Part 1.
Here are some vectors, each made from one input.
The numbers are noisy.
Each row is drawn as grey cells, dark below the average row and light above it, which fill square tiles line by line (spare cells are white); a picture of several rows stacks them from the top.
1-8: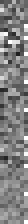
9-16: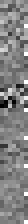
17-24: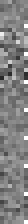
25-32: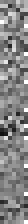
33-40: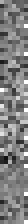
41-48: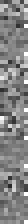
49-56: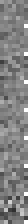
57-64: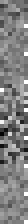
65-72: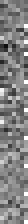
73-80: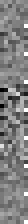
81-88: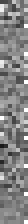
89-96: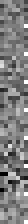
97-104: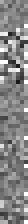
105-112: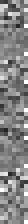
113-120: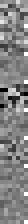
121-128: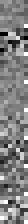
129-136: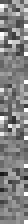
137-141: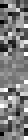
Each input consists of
either four true/false values, or a list of up to two points on a 4-point line.
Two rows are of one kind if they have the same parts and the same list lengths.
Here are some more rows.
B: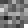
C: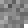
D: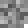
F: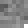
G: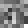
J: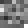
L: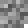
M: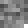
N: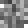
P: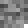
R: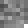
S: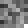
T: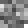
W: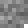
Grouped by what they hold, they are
B, J
C, D, F, L, M, P, R, S, W
G
N, T

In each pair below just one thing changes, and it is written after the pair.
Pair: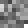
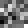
the place on the 4-point line in item 1 of the list
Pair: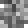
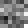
the place on the 4-point line in item 1 of the list
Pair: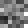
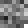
the place on the 4-point line in item 2 of the list
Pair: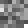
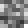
the place on the 4-point line in item 2 of the list
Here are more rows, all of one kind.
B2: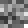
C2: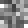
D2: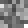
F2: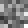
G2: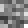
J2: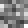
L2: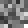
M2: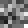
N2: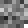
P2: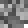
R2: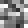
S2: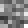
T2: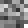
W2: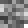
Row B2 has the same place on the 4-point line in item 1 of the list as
G2, M2, S2 and W2.
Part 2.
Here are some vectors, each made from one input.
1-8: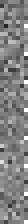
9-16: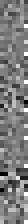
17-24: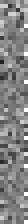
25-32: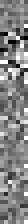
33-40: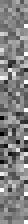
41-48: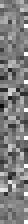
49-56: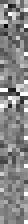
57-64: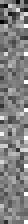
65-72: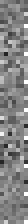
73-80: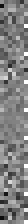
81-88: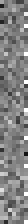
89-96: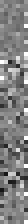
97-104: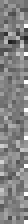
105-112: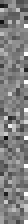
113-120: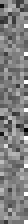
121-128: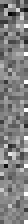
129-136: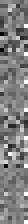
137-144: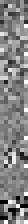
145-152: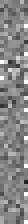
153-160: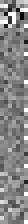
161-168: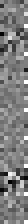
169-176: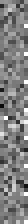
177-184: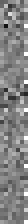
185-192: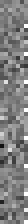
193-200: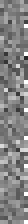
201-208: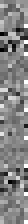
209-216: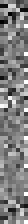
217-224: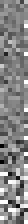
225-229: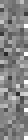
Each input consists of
a list of up to three points on a 4-point line.
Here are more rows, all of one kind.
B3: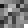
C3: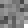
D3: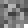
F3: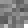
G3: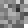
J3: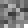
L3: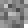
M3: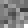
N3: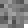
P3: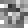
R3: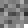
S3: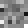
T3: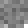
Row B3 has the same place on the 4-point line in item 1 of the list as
C3, G3, L3 and N3.
